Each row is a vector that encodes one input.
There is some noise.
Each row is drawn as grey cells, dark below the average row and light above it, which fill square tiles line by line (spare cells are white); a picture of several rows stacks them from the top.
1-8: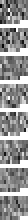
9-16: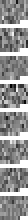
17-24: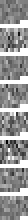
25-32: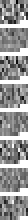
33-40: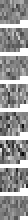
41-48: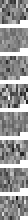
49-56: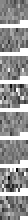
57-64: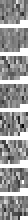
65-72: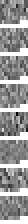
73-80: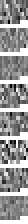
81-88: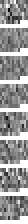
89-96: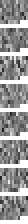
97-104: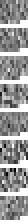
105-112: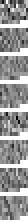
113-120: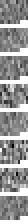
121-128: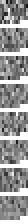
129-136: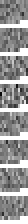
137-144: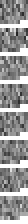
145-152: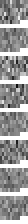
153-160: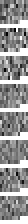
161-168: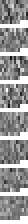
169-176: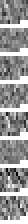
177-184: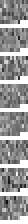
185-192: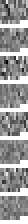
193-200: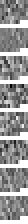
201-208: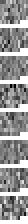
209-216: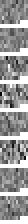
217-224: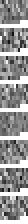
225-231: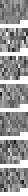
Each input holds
either a point on a 20-point circle, or a list of up to two points on a 13-point line.
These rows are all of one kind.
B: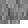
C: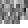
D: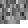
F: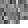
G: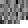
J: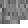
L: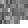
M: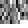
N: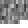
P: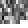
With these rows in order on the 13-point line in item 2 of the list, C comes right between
F and L.
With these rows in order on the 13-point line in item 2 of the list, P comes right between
D and L.
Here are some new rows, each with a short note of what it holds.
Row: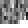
a list of two items
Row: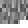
a list of one item
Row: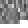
a list of two items
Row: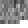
a point on a 20-point circle
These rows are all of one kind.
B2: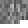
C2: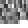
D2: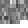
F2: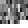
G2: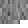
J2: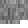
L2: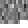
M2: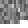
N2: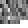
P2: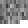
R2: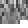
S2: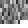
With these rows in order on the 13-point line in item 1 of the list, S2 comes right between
G2 and N2.
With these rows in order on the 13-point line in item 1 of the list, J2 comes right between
B2 and F2.
